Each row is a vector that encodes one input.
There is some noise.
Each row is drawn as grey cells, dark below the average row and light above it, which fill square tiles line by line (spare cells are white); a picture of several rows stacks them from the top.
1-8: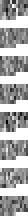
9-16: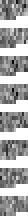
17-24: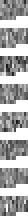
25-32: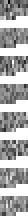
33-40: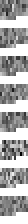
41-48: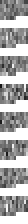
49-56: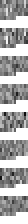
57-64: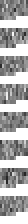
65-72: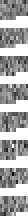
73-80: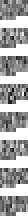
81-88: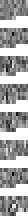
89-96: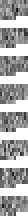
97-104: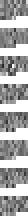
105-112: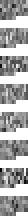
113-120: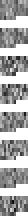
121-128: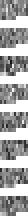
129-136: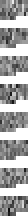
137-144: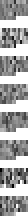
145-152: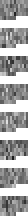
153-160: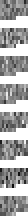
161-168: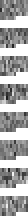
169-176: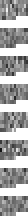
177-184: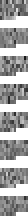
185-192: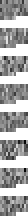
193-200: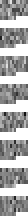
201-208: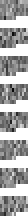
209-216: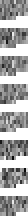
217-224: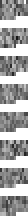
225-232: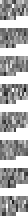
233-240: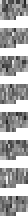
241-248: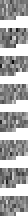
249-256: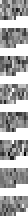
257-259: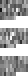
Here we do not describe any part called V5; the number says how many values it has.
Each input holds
either a point on a 6-point circle and a value of V5, or a point on an 11-point circle.
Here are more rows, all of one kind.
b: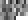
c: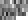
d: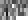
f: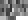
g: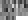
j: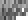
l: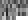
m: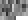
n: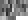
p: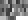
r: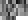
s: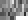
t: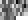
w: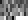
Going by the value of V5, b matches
c, d, j and l.
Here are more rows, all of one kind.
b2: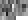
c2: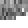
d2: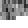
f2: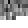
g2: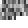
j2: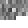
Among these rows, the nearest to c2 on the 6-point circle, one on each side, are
g2 and j2.
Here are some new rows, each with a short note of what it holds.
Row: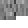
a point on an 11-point circle
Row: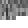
a point on a 6-point circle and a value of V5
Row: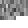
a point on an 11-point circle
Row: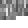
a point on an 11-point circle
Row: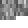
a point on an 11-point circle
